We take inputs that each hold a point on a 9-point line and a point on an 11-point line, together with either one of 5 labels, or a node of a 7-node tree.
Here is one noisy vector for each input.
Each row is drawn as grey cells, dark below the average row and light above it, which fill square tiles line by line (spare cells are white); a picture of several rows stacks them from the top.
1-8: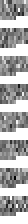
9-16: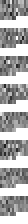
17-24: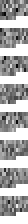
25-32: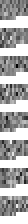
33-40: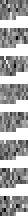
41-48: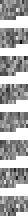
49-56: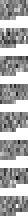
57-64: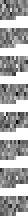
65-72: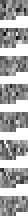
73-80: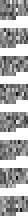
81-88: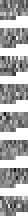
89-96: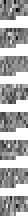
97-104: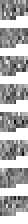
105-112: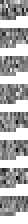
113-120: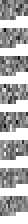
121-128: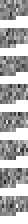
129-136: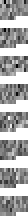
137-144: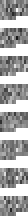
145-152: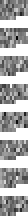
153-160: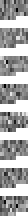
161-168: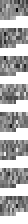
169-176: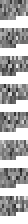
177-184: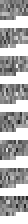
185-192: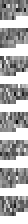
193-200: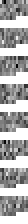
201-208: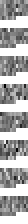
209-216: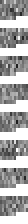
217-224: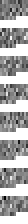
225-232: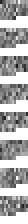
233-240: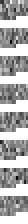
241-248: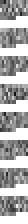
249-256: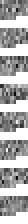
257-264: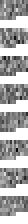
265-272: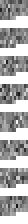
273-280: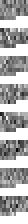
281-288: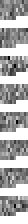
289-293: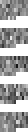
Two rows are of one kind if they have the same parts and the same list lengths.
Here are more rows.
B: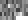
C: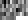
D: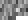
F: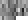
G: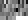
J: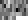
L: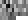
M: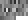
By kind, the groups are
B, C, G, J
D, F, L, M

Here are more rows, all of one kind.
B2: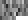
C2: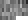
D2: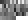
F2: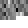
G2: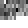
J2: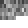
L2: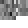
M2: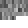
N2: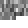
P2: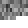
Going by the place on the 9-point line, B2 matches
C2, M2 and P2.
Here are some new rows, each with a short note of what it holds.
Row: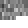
one of 5 labels, a point on a 9-point line and a point on an 11-point line
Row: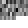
a point on a 9-point line, a point on an 11-point line and a node of a 7-node tree
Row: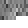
one of 5 labels, a point on a 9-point line and a point on an 11-point line
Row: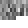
a point on a 9-point line, a point on an 11-point line and a node of a 7-node tree
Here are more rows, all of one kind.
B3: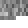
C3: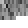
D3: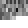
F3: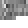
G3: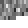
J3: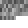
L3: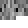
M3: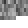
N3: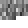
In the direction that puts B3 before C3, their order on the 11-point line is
M3, L3, B3, G3, J3, C3, N3, D3, F3.
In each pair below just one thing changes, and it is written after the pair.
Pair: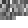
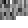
the label
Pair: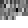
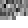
the place on the 11-point line
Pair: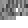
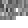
the place on the 11-point line
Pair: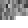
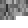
the place on the 11-point line
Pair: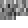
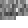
the label
